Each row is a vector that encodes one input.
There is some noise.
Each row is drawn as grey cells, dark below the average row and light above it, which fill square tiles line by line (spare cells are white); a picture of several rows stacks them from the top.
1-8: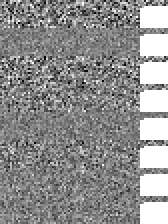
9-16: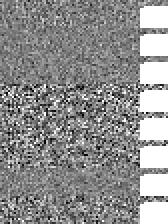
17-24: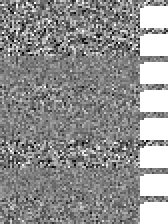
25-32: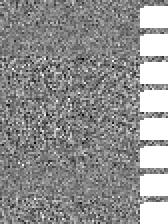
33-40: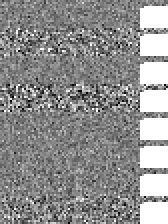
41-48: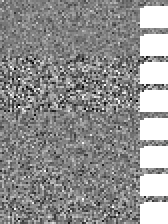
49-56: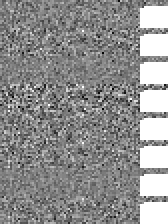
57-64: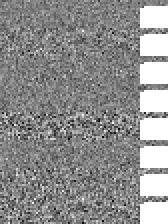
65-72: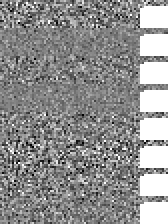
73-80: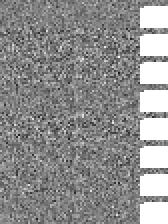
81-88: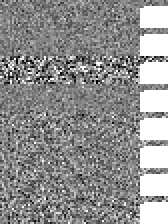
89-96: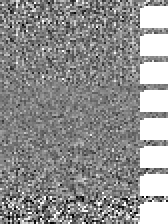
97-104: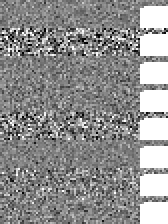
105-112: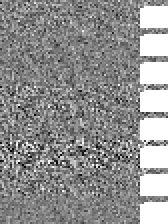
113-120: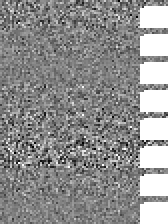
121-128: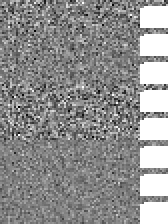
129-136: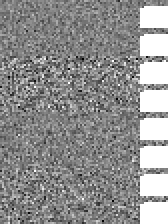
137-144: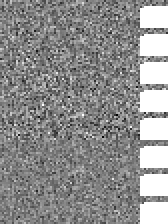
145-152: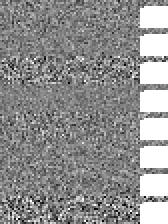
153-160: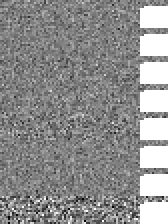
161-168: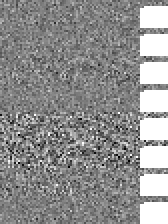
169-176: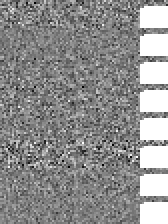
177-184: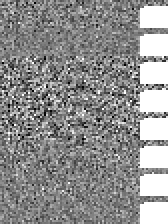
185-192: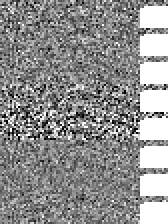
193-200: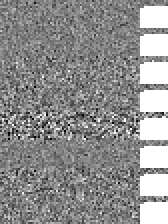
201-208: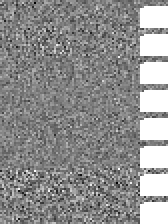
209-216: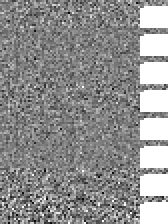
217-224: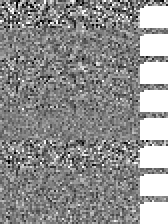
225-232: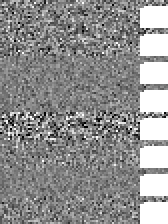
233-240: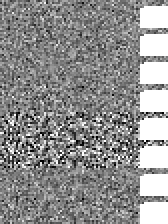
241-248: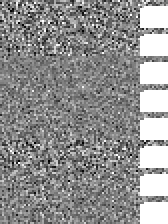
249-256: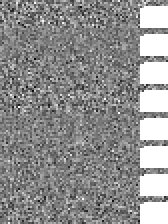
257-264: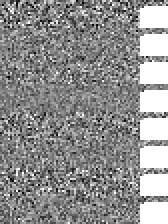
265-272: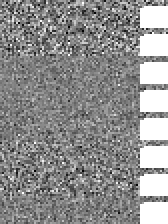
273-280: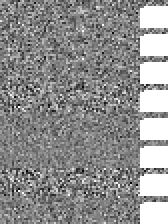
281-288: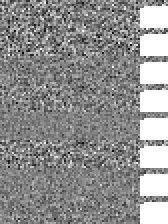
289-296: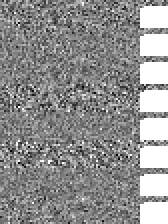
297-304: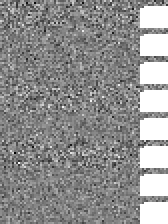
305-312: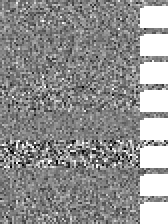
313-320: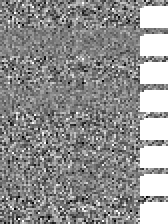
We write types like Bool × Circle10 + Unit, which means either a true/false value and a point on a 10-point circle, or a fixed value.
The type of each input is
Bool × Bool × Bool + List2(Line11).
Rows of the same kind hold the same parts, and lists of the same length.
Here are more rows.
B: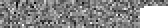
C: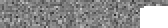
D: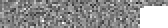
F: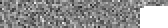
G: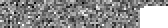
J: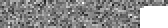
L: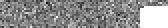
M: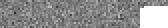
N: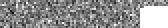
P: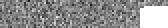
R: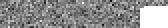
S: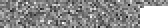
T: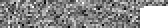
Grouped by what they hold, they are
B, C, G
D, F, N, P, S
J, M, R, T
L

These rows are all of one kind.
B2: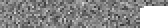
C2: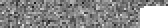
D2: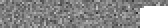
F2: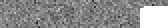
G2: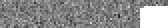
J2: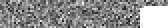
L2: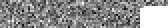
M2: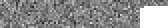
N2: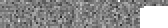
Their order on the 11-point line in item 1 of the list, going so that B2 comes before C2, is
G2, M2, F2, B2, L2, J2, D2, C2, N2.
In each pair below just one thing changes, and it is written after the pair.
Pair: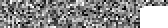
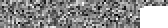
the place on the 11-point line in item 2 of the list
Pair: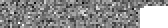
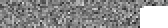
the place on the 11-point line in item 2 of the list
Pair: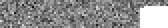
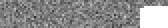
the place on the 11-point line in item 2 of the list
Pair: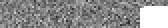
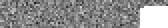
the place on the 11-point line in item 2 of the list
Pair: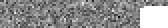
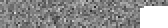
the place on the 11-point line in item 2 of the list
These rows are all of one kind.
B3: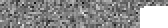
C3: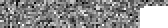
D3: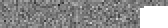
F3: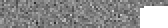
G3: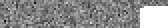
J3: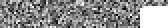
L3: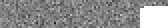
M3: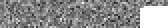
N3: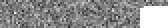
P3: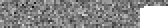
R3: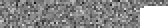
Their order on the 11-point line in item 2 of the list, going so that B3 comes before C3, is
M3, F3, P3, B3, L3, J3, R3, G3, C3, D3, N3.
